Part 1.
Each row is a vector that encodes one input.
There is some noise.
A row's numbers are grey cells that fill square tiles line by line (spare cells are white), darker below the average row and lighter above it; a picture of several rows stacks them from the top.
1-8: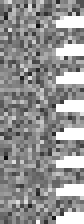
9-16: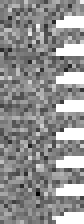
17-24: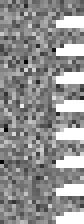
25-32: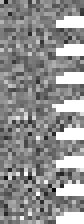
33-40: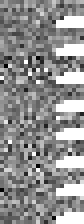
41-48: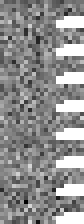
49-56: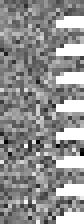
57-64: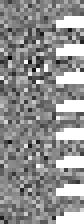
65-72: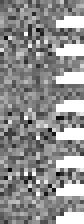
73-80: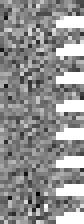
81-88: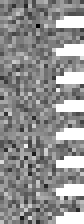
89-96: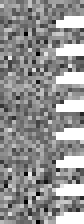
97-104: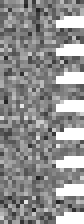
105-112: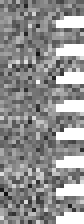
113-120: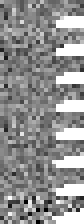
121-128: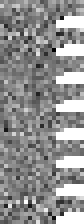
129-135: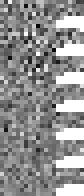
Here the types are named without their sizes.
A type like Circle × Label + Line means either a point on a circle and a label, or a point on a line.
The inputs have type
Label + Line × Line.
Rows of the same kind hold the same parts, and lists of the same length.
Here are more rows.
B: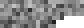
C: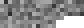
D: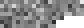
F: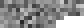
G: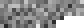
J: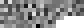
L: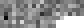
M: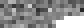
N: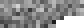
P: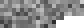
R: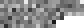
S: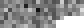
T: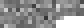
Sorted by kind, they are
B, D, G, N, P, R
C, F, J, L, M, S, T

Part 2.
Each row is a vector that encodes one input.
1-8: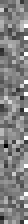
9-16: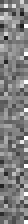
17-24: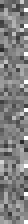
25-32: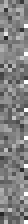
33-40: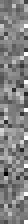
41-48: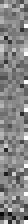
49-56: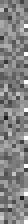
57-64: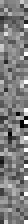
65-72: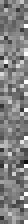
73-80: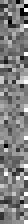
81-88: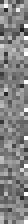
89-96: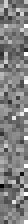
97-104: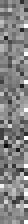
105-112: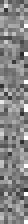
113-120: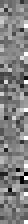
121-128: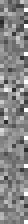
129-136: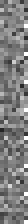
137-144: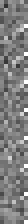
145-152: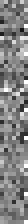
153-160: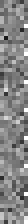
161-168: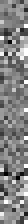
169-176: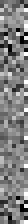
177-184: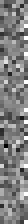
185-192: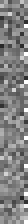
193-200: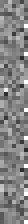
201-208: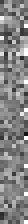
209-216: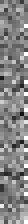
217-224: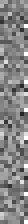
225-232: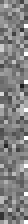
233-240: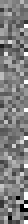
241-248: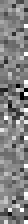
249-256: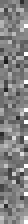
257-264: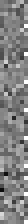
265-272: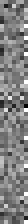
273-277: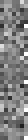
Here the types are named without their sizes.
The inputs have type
List(Line).
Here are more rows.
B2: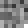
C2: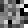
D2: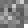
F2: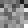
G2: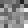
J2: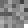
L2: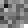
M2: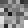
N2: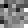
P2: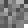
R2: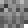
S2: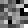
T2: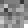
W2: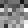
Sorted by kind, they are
B2, F2, G2, J2, M2, T2, W2
C2, S2
D2, L2, N2, P2, R2

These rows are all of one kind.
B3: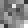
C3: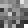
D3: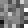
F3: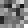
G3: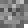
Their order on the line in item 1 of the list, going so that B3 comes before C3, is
D3, F3, B3, G3, C3.
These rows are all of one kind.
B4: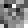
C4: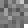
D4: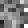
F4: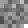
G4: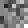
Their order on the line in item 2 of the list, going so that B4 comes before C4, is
F4, B4, G4, C4, D4.
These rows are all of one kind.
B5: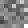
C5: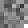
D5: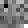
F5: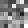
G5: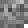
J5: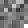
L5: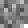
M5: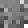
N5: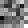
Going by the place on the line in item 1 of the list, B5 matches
F5 and N5.
